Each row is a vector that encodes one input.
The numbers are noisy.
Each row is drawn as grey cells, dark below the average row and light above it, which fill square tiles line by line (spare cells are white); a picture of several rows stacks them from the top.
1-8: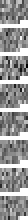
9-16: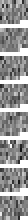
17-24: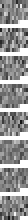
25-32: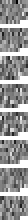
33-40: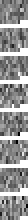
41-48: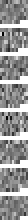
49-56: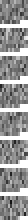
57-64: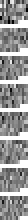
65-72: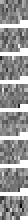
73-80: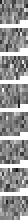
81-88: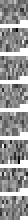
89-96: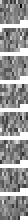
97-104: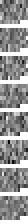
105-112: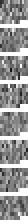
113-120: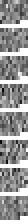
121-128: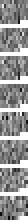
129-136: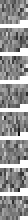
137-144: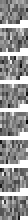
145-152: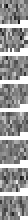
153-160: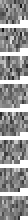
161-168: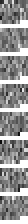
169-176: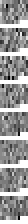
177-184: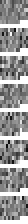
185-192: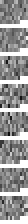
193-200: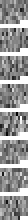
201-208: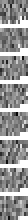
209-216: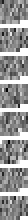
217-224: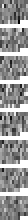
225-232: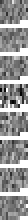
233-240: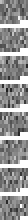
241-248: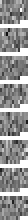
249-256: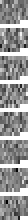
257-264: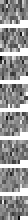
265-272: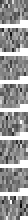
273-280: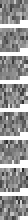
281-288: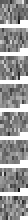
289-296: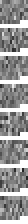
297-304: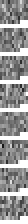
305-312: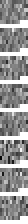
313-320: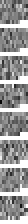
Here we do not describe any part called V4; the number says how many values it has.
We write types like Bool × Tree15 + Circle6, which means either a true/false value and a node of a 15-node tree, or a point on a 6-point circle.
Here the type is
Circle8 × (List2(V4) + Tree10) + Line5 + Tree13.
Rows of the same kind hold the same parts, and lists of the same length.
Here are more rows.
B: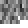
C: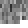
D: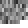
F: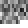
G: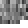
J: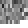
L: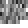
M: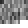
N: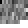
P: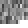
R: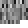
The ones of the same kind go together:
B
C
D, J, L, N, P
F, G
M
R

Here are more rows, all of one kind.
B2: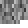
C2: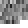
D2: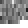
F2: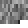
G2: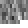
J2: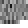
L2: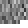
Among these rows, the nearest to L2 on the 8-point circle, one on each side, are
B2 and F2.
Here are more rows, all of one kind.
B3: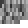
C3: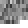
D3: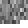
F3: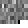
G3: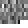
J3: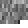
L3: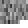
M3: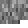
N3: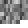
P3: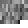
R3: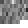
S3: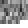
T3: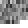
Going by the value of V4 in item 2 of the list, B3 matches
J3 and T3.
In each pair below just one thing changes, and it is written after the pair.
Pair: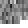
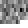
the value of V4 in item 2 of the list
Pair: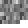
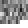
the place on the 8-point circle
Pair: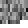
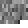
the value of V4 in item 2 of the list
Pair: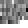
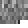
the place on the 8-point circle
